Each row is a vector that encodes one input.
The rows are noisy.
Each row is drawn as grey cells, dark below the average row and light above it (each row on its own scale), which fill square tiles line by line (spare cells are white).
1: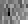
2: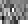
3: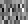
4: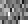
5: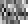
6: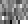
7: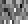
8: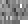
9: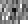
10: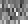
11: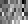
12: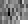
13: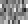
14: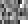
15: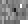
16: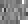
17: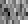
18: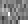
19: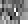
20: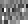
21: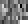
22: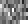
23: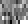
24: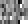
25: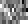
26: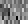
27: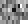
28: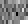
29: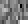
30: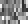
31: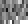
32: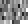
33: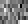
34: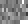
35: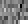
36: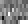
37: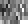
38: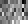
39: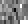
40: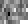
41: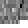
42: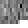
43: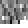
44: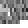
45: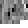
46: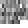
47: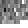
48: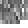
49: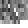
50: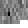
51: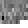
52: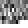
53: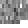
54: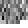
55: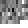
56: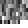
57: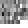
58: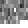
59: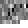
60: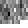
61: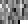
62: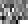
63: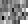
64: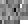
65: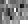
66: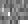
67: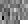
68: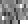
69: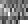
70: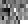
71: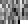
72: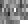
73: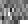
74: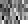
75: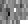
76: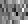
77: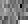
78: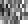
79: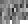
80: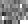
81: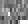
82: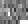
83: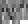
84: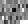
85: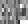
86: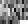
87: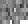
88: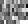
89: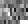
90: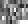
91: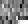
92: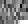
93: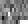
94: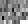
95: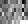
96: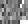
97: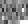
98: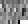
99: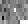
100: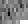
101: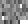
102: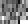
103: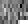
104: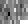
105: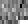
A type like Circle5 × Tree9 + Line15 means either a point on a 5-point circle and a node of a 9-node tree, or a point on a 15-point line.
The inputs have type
(Bool × Bool × Bool + Unit) × Tree14 + Unit.
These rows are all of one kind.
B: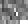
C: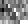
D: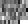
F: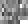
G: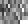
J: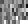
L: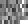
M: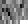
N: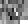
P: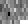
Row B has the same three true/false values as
C, D, M and N.
